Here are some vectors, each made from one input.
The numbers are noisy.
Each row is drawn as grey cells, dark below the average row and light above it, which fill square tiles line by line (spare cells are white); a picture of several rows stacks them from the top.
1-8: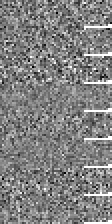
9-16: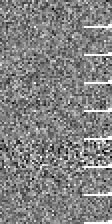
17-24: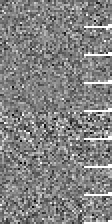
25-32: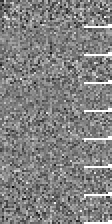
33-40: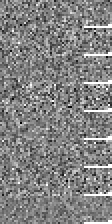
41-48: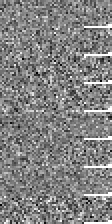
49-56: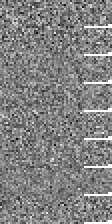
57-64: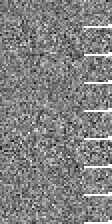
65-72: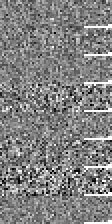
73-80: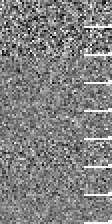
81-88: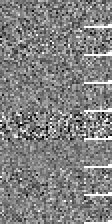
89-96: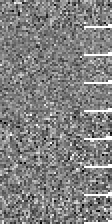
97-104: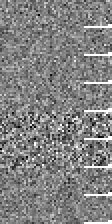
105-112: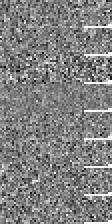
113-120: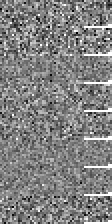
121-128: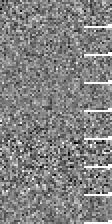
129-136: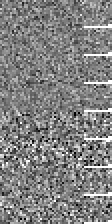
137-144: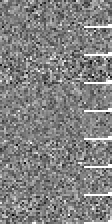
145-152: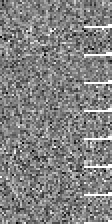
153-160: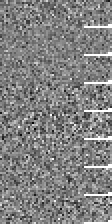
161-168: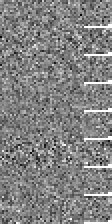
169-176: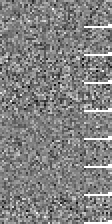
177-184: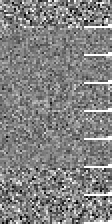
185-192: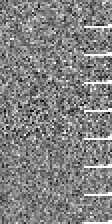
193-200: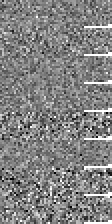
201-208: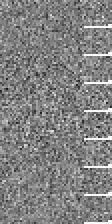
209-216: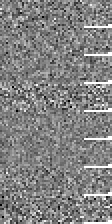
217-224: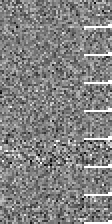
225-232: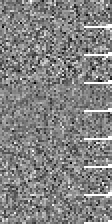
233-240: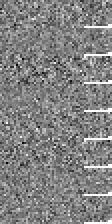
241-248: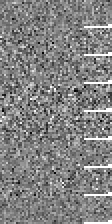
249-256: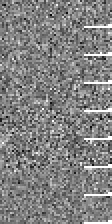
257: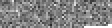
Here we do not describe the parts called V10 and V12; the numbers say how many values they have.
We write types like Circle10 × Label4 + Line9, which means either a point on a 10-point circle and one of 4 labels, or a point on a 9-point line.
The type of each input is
Bool × V12 + Line6 + V10.
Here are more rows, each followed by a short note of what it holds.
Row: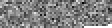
a point on a 6-point line
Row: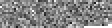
a value of V10
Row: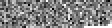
a value of V10
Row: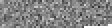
a true/false value and a value of V12
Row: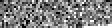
a value of V10
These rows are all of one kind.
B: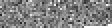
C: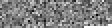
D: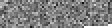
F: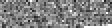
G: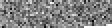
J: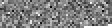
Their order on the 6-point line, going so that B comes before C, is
G, F, B, C, D, J.
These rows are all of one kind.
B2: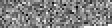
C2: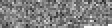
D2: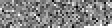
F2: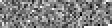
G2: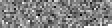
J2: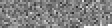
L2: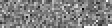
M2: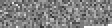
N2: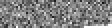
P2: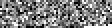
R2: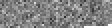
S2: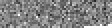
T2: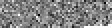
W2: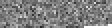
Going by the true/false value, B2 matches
C2, L2 and R2.
